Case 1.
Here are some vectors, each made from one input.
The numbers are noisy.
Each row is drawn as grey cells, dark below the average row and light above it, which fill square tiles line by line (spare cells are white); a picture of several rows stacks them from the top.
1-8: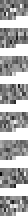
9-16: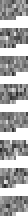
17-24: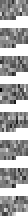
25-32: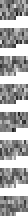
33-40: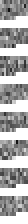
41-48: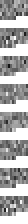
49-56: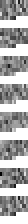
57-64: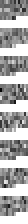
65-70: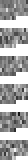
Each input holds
either a node of a 10-node tree, or three true/false values.
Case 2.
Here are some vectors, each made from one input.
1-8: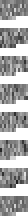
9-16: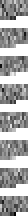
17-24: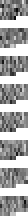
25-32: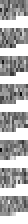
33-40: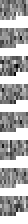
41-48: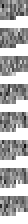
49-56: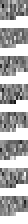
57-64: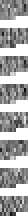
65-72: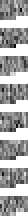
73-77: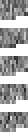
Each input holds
either a node of a 9-node tree, or three true/false values.
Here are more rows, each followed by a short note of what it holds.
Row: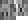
a node of a 9-node tree
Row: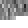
three true/false values
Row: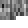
a node of a 9-node tree
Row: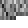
a node of a 9-node tree
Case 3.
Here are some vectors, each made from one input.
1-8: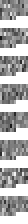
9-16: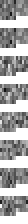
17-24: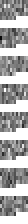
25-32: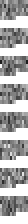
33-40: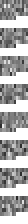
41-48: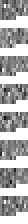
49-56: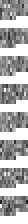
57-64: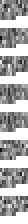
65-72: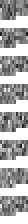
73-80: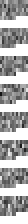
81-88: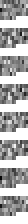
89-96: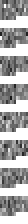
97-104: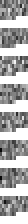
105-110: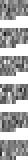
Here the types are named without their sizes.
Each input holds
either a point on a circle, or four true/false values.
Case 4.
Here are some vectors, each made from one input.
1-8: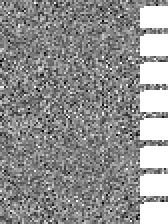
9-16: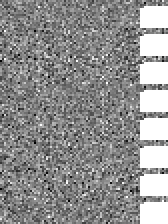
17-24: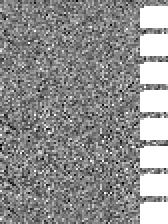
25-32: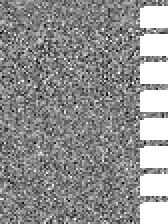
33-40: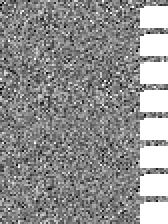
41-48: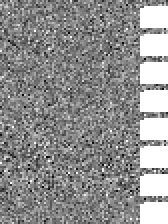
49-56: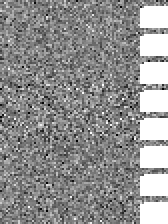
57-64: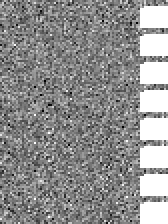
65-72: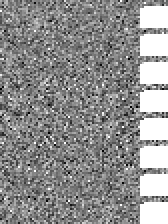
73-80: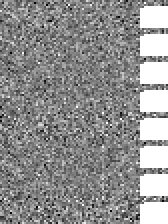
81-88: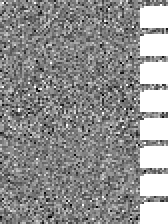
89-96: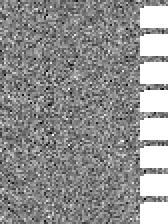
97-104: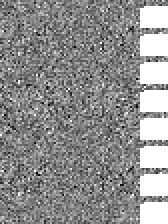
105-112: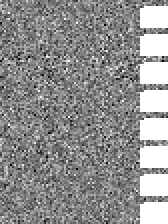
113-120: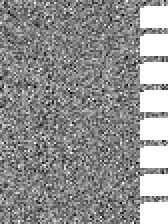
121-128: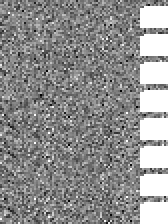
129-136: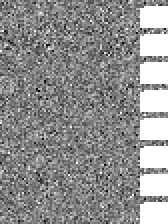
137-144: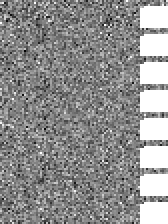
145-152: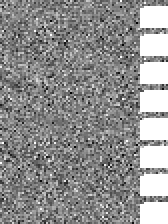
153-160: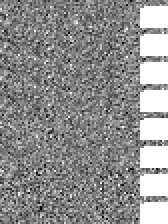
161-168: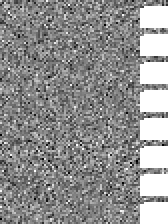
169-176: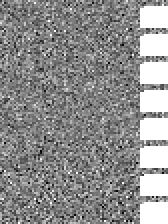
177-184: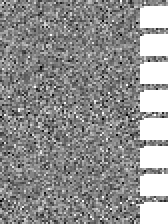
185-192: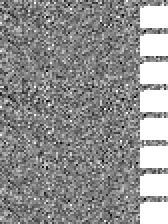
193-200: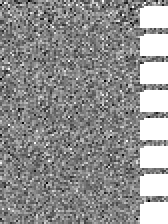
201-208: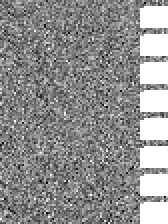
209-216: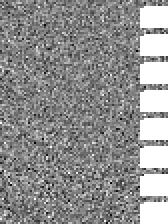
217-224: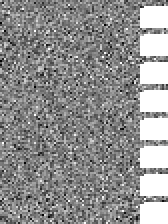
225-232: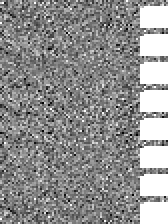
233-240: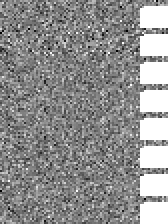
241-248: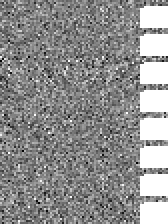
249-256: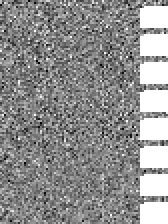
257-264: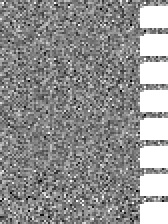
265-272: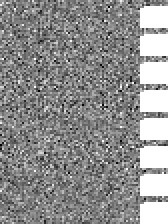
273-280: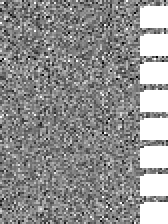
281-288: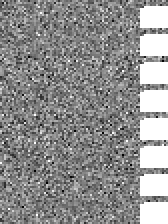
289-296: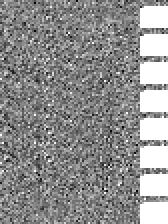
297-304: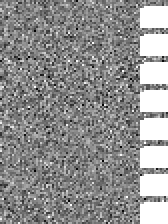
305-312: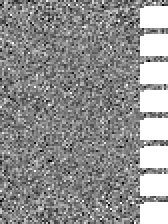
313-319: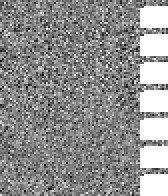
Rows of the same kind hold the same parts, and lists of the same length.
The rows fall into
2 kinds.
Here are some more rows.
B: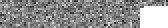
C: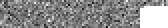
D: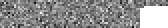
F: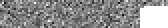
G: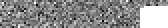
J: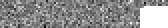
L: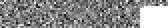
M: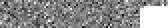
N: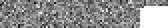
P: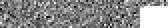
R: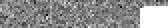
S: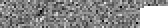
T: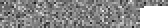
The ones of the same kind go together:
B, G, L, R, S
C, D, F, J, M, N, P, T

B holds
a point on an 18-point circle and a point on a 13-point line.
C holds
a point on a 13-point line.
